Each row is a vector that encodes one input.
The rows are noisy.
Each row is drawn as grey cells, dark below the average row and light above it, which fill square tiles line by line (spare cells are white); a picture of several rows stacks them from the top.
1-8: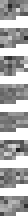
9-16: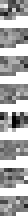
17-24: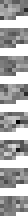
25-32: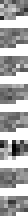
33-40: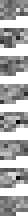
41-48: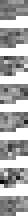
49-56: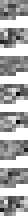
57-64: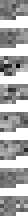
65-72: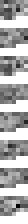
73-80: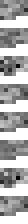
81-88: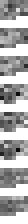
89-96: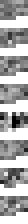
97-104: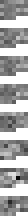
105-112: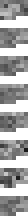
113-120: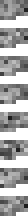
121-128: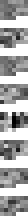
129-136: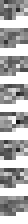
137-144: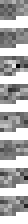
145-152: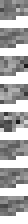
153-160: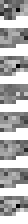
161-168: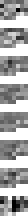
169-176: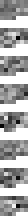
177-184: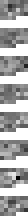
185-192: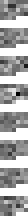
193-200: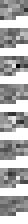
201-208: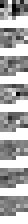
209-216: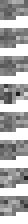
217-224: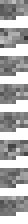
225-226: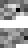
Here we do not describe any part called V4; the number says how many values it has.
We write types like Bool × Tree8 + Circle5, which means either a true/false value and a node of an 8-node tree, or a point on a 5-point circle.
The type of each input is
List2(Bool × V4).
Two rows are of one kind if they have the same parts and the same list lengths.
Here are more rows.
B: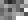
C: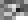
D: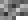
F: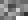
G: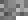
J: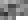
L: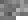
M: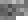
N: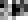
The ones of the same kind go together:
B, D, F, G, J, L, M
C
N

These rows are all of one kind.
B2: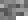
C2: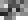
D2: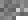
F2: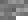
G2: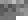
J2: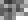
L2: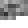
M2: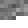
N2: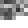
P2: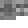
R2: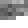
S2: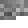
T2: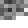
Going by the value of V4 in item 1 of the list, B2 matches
C2 and M2.
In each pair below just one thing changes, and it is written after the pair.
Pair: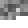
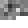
the value of V4 in item 2 of the list
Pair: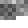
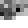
the true/false value in item 1 of the list
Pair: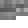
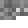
the value of V4 in item 2 of the list
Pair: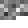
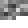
the value of V4 in item 1 of the list
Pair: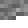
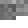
the value of V4 in item 1 of the list
